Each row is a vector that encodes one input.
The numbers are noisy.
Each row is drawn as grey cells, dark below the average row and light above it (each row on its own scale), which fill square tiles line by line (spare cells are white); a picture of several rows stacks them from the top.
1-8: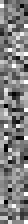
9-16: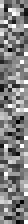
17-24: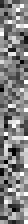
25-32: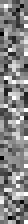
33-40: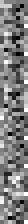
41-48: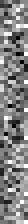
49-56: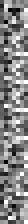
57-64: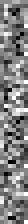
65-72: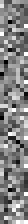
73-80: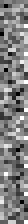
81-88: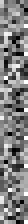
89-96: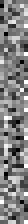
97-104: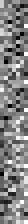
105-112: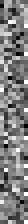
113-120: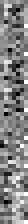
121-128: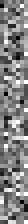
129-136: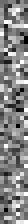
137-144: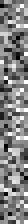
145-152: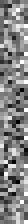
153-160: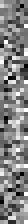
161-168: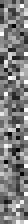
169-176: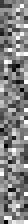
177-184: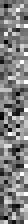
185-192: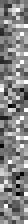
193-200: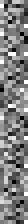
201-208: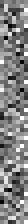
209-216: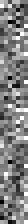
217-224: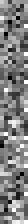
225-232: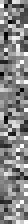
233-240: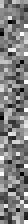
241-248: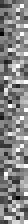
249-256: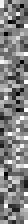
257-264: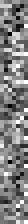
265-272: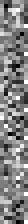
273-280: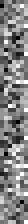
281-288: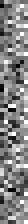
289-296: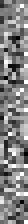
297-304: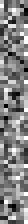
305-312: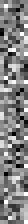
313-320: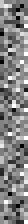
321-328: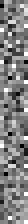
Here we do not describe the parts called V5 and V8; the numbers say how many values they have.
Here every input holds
a value of V5 and a value of V8, together with either a fixed value, or one of 7 labels and a true/false value.
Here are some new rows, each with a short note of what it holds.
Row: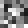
a value of V5 and a value of V8
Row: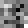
a value of V5 and a value of V8
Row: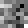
a value of V5 and a value of V8
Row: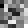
one of 7 labels, a true/false value, a value of V5 and a value of V8
